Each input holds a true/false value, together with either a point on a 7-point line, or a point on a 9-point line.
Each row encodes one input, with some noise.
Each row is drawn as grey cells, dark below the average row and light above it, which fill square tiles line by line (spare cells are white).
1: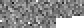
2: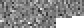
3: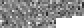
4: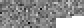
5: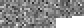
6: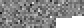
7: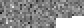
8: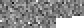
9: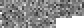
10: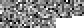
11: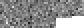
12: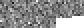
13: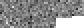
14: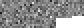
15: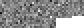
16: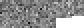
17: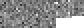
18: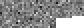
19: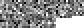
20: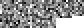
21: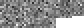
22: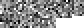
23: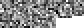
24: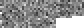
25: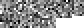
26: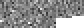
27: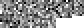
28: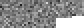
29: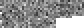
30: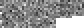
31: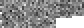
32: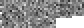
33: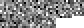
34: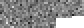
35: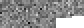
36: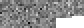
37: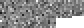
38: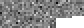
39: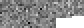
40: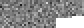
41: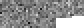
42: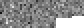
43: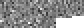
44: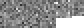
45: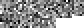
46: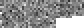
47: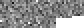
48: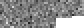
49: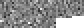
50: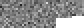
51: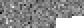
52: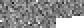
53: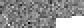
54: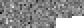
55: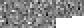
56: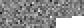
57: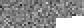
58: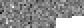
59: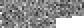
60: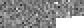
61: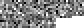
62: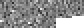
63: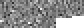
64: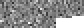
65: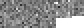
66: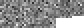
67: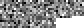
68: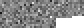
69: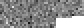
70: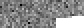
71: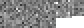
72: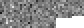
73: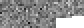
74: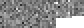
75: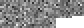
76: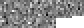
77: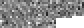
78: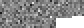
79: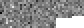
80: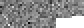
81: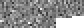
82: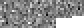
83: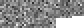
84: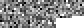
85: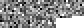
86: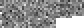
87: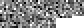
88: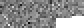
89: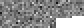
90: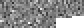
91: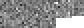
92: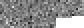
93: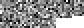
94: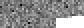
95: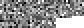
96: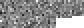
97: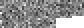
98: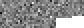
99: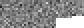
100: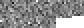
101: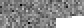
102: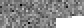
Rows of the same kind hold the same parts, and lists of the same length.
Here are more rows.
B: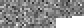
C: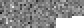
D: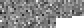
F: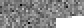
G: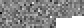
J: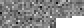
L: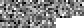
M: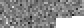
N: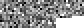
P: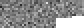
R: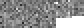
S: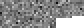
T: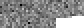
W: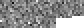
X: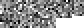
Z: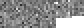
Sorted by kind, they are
B, D, W, X
C, F, G, J, L, M, N, P, R, S, T, Z

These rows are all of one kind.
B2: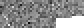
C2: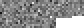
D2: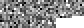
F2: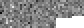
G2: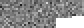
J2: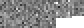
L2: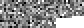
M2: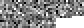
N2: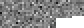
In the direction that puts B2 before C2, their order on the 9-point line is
J2, D2, L2, B2, G2, M2, F2, C2, N2.
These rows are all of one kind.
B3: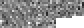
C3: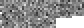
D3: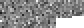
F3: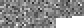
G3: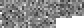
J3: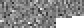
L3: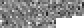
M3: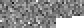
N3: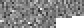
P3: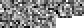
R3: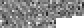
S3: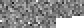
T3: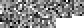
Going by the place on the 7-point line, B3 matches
L3 and R3.
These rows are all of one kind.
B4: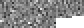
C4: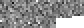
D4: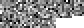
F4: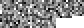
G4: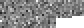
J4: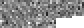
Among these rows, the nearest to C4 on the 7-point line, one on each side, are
B4 and G4.
